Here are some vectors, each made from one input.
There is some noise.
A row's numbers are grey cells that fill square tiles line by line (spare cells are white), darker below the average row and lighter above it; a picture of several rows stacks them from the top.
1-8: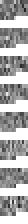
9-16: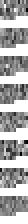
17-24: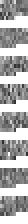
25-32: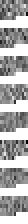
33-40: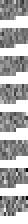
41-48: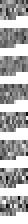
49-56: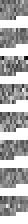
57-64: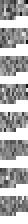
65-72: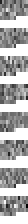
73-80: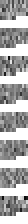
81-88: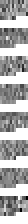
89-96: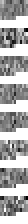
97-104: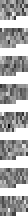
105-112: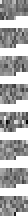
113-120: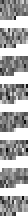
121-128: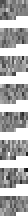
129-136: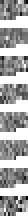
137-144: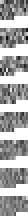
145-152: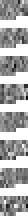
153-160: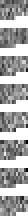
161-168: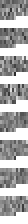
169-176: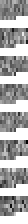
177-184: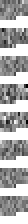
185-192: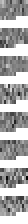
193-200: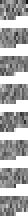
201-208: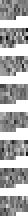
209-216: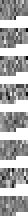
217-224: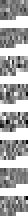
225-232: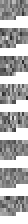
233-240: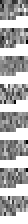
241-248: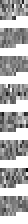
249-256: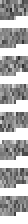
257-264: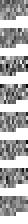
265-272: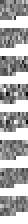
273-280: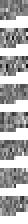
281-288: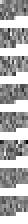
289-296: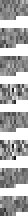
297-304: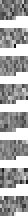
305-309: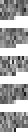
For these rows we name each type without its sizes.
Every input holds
either a point on a line, or a node of a tree and a true/false value.
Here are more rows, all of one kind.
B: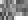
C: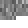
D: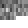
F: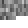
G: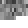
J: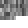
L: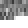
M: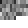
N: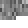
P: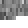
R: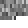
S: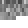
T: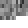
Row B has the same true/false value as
J and T.
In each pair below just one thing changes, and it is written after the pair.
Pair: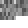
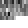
the true/false value
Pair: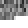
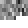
the node of the tree
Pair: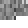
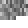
the true/false value
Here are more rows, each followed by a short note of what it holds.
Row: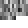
a point on a line
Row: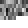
a point on a line
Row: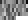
a point on a line
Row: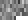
a node of a tree and a true/false value
